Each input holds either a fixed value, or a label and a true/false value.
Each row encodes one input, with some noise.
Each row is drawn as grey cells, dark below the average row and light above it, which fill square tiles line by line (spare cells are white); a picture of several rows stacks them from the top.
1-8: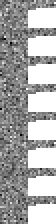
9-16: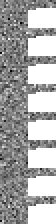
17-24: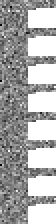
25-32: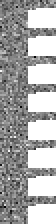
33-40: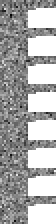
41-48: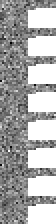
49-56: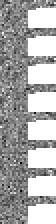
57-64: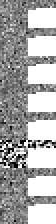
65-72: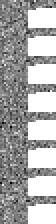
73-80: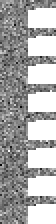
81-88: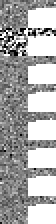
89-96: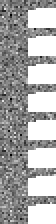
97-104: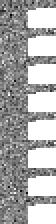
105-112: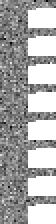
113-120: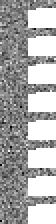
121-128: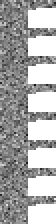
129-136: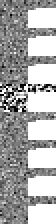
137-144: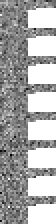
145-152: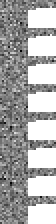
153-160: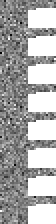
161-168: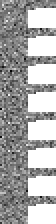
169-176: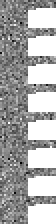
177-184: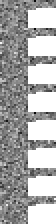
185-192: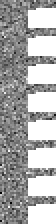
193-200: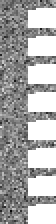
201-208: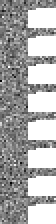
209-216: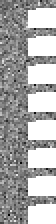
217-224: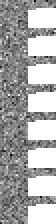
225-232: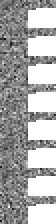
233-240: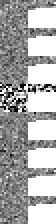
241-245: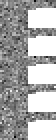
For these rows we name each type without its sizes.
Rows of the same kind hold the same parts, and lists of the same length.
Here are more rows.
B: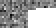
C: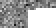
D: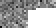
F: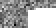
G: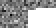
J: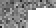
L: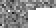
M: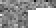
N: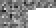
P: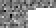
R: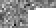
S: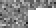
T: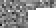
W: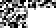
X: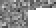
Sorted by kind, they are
B, C, D, F, G, J, L, M, N, P, R, S, T, X
W

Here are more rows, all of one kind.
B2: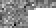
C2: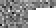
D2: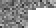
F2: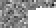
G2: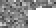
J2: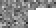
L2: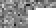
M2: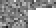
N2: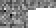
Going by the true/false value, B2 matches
D2 and J2.
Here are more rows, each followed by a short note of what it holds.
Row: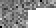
a label and a true/false value
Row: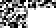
a fixed value
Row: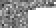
a label and a true/false value
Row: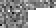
a label and a true/false value
